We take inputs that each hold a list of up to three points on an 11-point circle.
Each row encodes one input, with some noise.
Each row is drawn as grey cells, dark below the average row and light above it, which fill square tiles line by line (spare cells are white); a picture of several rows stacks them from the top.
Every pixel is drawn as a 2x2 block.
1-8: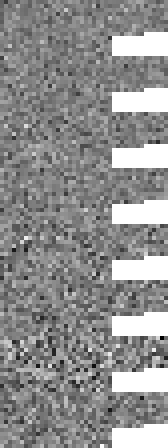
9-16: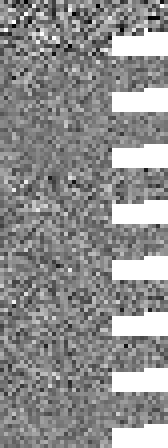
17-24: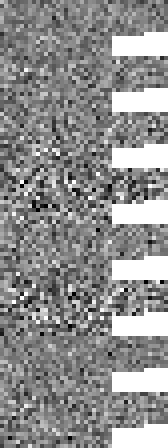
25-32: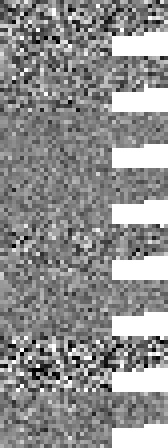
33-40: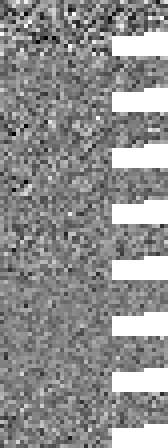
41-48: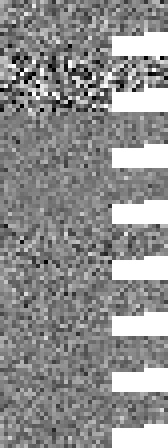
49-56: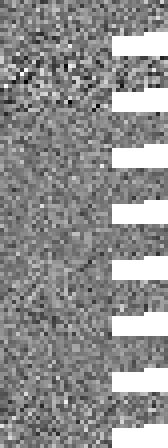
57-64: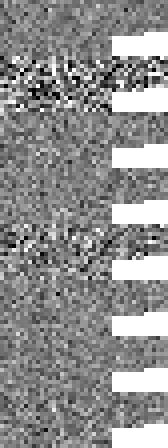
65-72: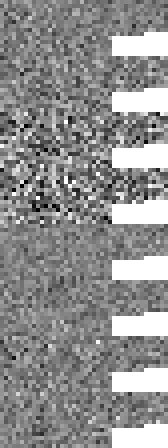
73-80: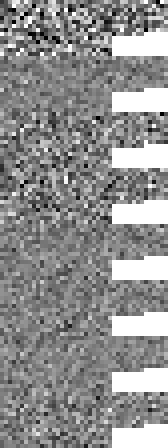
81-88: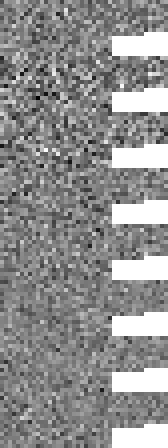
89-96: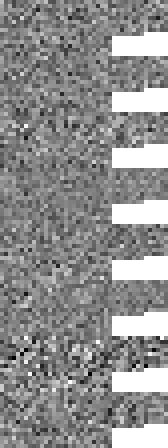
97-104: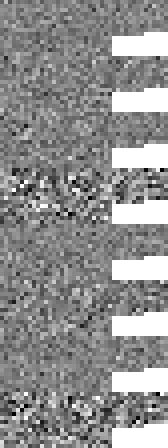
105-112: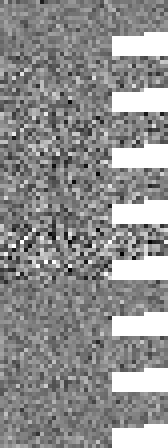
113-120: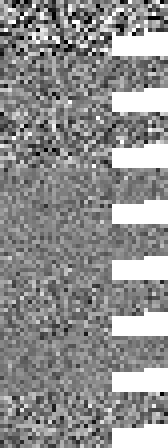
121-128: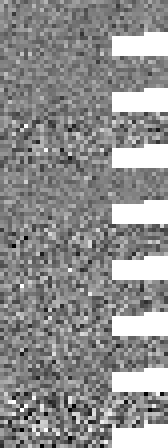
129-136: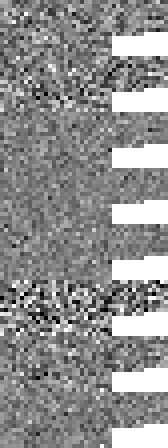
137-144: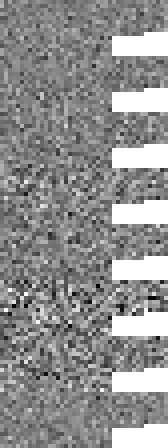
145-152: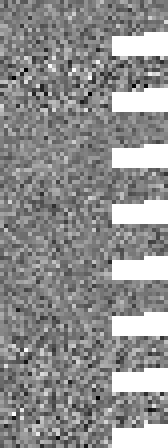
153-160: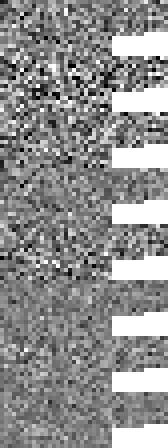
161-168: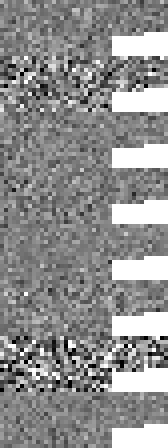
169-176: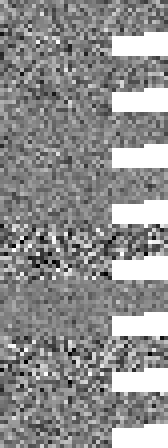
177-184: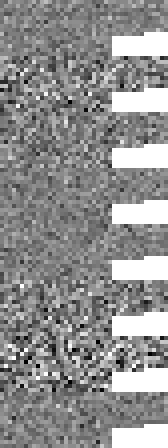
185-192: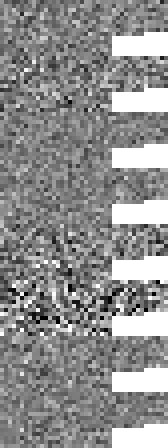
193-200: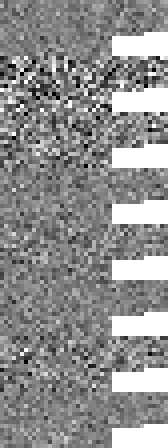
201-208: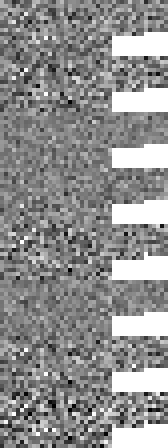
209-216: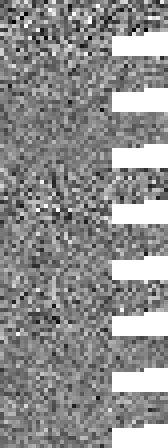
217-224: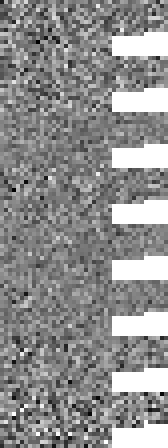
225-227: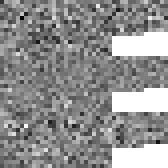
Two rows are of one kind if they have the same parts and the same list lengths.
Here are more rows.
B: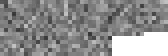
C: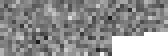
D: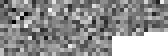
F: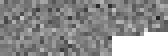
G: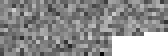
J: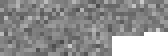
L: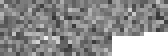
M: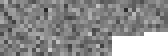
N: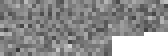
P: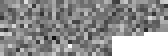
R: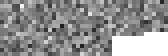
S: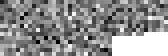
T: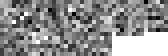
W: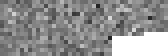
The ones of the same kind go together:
B, C, F
D, L, M
G, J, N, P, S, T, W
R

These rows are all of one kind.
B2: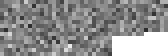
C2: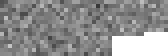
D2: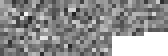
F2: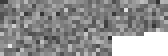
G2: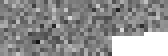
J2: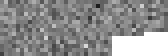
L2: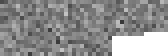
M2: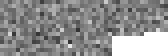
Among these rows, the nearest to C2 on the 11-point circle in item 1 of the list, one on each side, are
F2 and J2.
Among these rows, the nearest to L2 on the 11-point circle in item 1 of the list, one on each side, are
B2 and F2.
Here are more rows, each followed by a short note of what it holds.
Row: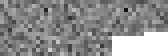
a list of one item
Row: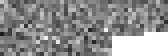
a list of one item
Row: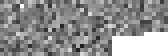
the empty list
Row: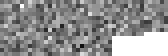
the empty list
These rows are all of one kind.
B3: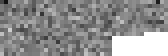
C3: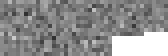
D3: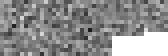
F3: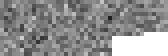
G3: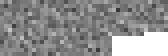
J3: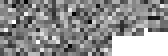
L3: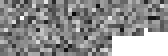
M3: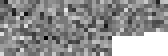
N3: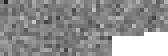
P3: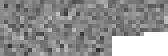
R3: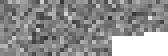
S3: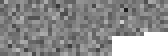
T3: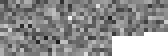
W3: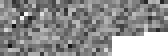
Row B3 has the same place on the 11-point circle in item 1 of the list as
J3, L3, M3 and N3.
